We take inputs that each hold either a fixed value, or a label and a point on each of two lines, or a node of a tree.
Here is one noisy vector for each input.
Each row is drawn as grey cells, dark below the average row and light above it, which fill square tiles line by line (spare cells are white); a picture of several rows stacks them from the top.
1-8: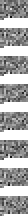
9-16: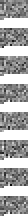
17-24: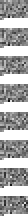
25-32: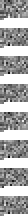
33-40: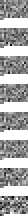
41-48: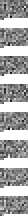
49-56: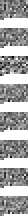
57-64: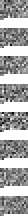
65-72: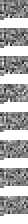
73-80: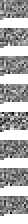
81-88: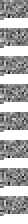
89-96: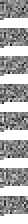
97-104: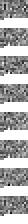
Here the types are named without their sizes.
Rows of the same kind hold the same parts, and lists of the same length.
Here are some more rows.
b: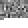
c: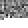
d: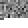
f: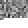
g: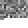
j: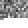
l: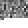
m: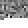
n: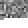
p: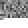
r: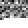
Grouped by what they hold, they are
b, d, f, n, p
c, g, j, l, m
r

